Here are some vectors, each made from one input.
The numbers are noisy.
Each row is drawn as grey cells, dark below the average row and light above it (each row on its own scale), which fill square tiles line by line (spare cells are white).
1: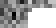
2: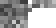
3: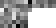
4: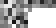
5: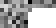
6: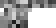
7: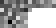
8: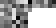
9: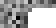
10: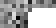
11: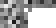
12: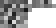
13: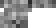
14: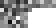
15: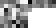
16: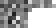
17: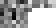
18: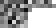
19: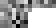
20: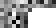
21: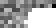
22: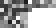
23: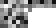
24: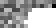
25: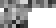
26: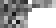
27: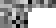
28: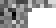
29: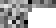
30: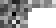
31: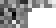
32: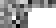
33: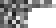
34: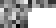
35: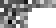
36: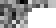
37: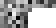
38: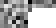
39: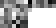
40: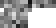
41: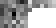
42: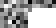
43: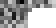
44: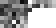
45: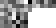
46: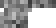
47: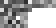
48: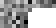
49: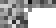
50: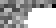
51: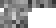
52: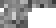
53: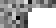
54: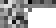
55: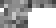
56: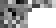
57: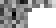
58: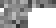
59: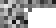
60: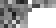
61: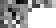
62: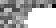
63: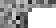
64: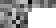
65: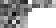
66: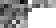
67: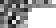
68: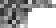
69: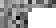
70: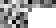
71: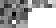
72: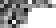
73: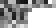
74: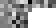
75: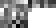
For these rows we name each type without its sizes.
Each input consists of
a list of points on a line.
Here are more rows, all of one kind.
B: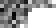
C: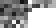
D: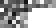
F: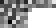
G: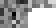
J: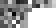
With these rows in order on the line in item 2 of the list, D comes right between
C and J.
